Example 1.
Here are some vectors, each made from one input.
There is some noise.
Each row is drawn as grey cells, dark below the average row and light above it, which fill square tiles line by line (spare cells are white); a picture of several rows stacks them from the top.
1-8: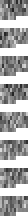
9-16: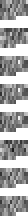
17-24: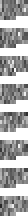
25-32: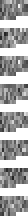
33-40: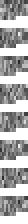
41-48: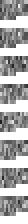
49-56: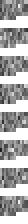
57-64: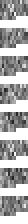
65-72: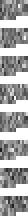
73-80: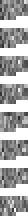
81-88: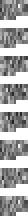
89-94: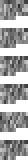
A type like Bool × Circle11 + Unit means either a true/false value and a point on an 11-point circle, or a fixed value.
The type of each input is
Line7 + Line9.
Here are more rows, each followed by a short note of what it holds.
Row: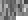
a point on a 9-point line
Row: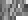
a point on a 7-point line
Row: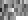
a point on a 7-point line
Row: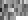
a point on a 7-point line
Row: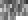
a point on a 9-point line
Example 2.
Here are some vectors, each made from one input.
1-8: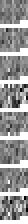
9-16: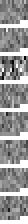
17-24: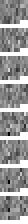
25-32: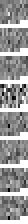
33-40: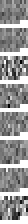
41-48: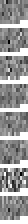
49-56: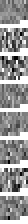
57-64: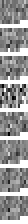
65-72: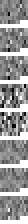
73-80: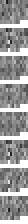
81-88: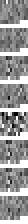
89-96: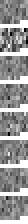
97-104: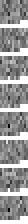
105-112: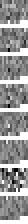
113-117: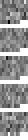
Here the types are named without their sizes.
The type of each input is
Bool × Bool × Bool × Bool + Circle.
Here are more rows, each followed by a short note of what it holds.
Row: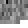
four true/false values
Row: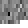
four true/false values
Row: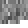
four true/false values
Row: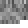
four true/false values
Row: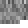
four true/false values
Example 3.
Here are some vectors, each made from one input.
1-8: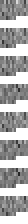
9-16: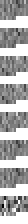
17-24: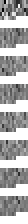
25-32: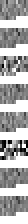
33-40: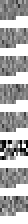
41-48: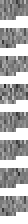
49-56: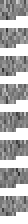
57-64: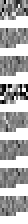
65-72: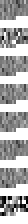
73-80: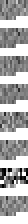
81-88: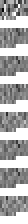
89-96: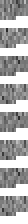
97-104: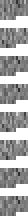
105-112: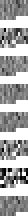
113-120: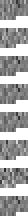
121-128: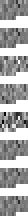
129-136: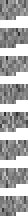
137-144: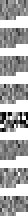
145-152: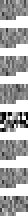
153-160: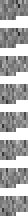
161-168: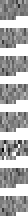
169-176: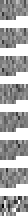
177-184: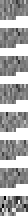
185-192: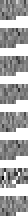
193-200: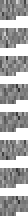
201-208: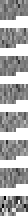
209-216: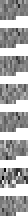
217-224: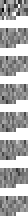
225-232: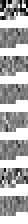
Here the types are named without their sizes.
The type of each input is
List(Line).
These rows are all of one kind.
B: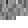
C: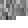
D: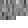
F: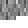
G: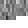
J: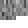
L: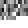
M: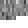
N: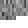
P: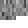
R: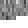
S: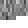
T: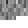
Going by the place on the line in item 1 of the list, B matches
F and T.
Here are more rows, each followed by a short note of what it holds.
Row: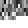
a list of one item
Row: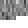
a list of two items
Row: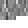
a list of two items
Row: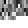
a list of one item
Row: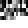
the empty list
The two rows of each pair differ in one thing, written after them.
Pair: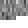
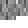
the place on the line in item 1 of the list
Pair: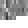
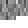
the place on the line in item 2 of the list
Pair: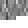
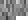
the place on the line in item 1 of the list
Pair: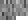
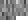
the place on the line in item 2 of the list
